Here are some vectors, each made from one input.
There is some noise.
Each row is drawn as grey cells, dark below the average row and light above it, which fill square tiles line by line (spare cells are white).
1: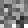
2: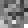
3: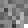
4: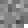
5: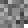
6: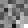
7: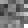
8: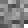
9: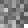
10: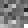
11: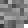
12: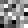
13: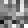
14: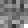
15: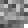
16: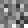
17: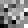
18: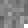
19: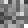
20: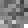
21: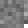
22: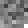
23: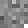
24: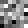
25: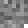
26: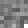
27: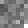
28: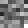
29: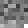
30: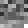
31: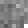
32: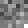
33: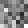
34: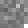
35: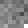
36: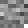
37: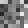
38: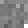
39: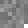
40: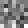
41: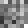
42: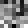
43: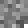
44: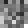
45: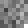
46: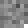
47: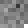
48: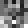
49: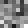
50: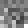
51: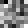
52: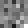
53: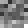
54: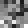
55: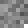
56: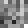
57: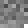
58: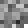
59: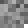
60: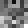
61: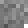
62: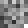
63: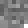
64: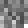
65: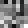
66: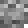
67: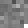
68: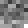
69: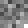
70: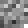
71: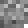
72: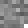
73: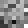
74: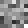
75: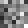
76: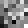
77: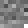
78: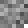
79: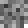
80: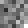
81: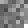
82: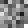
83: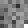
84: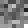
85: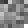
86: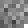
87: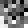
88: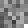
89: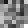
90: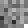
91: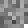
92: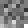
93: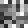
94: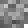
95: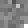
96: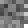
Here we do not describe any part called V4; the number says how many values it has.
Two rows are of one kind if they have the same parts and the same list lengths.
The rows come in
3 kinds.
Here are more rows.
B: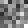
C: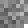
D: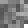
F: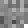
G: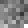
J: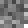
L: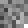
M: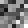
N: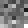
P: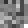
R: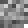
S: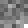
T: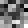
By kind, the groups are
B, C, G, N, R, S
D, J
F, L, M, P, T

